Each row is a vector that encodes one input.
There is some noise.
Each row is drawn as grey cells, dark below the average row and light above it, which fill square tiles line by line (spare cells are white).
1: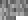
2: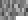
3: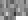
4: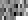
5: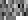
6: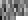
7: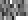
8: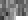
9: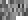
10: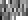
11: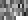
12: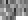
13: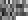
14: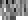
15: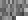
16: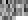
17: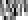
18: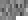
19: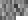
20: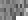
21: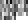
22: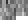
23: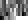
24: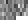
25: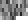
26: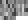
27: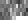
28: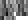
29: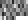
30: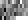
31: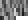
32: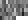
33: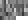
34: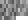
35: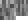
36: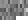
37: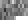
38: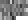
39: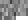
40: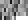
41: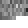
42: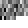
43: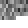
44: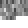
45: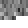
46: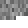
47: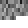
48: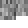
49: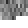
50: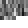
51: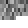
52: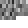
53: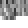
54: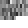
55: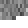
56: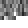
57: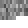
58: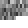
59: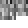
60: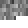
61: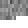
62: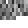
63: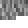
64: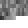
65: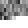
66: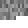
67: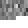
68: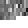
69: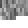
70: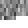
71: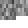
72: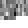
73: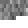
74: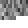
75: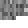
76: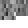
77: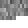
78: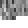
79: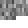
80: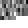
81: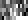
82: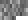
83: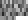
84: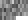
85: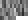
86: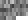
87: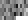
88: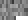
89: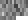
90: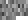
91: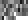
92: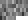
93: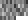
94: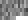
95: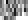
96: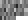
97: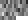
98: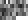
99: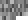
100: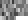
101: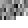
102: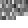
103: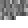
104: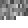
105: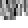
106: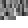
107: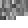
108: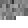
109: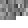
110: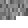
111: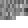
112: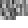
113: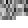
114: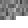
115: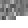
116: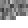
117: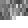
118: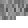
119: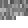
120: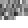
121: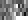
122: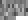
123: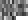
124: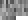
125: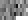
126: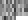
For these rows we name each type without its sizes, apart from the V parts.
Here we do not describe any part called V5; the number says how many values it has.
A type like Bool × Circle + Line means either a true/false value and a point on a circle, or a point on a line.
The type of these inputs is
Bool × (Line + V5).
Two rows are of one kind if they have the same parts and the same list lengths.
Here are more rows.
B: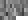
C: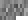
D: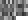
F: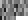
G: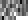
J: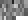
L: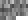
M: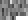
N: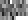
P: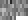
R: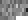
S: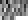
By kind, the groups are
B, C, D, F, J, P
G, L, M, N, R, S

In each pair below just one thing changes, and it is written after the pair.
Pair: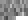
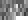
the value of V5
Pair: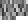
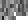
the true/false value
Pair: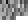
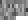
the true/false value
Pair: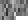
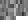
the value of V5
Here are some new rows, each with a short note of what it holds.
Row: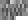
a true/false value and a value of V5
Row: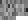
a true/false value and a value of V5
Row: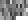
a point on a line and a true/false value
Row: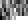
a true/false value and a value of V5
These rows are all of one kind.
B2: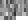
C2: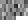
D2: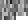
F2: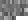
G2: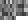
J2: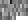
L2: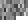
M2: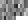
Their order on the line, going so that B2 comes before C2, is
B2, J2, C2, M2, G2, F2, D2, L2.
